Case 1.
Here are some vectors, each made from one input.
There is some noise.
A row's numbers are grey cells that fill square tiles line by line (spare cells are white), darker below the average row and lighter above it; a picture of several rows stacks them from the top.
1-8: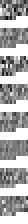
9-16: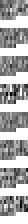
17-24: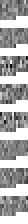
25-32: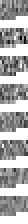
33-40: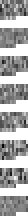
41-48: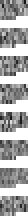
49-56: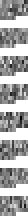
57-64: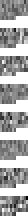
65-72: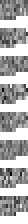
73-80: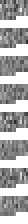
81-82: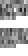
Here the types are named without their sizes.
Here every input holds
either a point on a line, or three true/false values.
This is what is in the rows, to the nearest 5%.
About 30% of them hold a point on a line. The rest hold three true/false values.
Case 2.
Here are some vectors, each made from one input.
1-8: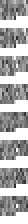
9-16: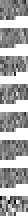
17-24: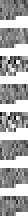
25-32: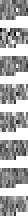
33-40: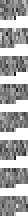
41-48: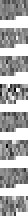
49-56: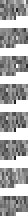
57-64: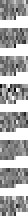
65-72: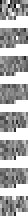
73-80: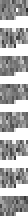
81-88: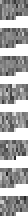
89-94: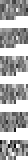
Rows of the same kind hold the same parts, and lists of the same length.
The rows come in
3 kinds.
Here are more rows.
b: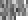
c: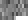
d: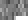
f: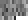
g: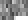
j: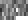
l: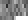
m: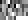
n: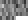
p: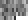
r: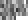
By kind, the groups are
b, f, p, r
c, d, g, j, l, n
m

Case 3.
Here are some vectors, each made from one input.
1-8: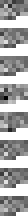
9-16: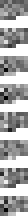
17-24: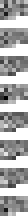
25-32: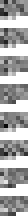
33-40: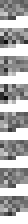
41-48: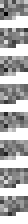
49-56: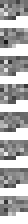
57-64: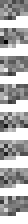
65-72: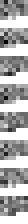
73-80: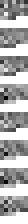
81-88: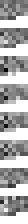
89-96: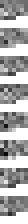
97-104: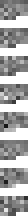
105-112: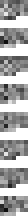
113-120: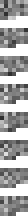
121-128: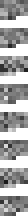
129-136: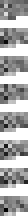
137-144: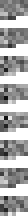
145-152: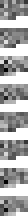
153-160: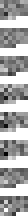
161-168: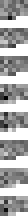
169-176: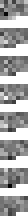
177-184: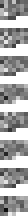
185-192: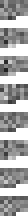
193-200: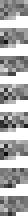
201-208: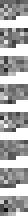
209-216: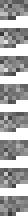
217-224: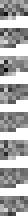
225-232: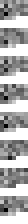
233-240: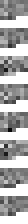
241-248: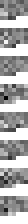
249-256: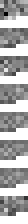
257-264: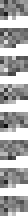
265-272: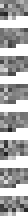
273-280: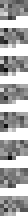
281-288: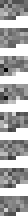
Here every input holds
a point on each of two 10-point lines and a true/false value.
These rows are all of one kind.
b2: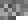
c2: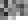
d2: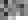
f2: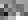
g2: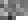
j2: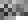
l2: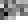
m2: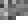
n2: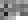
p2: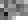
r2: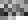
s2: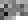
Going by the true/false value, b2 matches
g2 and m2.
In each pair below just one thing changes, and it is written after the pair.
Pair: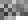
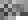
the place on one of the two 10-point lines
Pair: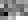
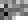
the place on one of the two 10-point lines
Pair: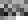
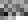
the place on one of the two 10-point lines
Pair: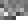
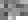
the true/false value
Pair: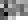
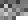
the true/false value
